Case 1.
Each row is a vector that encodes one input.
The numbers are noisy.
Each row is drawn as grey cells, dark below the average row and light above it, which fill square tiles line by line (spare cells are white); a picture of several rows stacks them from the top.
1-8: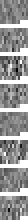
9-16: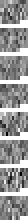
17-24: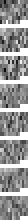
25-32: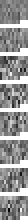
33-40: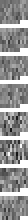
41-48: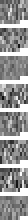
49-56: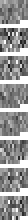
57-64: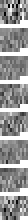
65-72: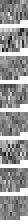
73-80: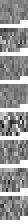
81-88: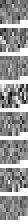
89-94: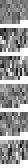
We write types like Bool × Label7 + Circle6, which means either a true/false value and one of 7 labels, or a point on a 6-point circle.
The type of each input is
Line11 + Line13.
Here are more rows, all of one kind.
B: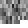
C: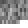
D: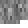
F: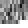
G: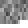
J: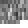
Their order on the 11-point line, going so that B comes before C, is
D, B, F, J, C, G.
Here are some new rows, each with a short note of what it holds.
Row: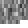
a point on a 13-point line
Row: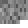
a point on an 11-point line
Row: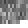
a point on an 11-point line
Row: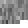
a point on a 13-point line
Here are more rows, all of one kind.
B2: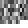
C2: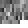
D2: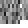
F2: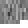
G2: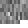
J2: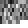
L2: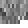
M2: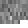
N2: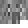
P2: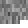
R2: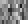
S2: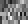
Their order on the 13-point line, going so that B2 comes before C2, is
L2, B2, C2, N2, J2, F2, P2, S2, M2, D2, R2, G2.
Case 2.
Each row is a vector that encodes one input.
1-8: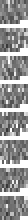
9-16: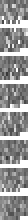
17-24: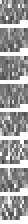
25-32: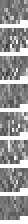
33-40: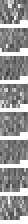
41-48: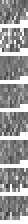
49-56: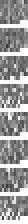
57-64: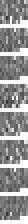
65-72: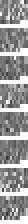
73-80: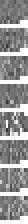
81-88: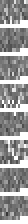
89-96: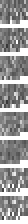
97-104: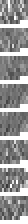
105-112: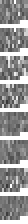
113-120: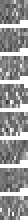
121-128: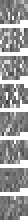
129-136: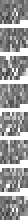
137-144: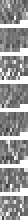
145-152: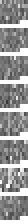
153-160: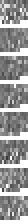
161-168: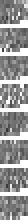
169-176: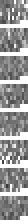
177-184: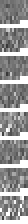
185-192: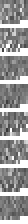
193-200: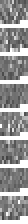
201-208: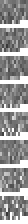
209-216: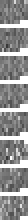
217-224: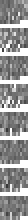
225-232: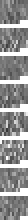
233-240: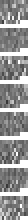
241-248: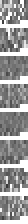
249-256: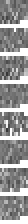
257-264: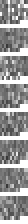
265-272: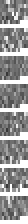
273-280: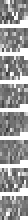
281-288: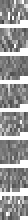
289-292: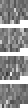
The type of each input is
Line10 + Line13.
